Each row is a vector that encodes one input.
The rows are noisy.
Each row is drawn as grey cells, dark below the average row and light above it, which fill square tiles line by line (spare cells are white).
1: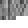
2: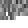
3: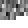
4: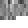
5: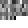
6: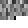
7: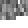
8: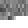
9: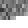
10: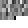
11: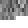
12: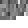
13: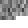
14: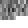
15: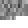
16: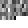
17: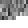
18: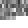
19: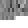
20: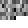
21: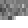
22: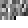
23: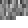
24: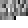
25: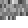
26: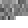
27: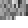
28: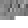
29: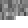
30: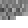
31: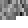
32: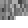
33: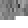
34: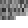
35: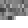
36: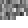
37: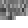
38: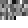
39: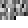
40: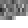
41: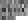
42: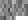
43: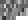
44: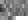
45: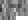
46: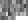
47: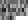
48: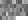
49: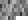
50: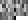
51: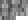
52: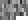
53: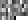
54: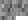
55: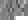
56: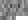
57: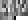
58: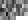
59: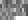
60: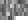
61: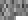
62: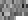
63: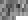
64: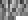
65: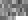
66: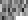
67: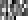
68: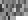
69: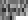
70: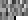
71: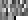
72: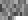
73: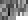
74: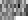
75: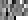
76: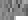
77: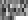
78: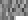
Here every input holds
a true/false value, together with either a fixed value, or a node of a 7-node tree.
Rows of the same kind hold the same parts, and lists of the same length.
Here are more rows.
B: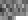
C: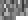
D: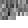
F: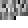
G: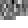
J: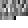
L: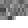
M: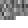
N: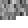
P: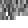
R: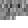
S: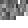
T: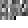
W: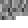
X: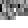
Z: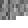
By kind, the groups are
B, C, D, G, L, M, N, P, R, S, W, X, Z
F, J, T

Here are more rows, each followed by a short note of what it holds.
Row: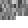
a node of a 7-node tree and a true/false value
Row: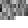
a node of a 7-node tree and a true/false value
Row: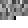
a true/false value
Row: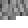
a node of a 7-node tree and a true/false value
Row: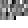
a true/false value
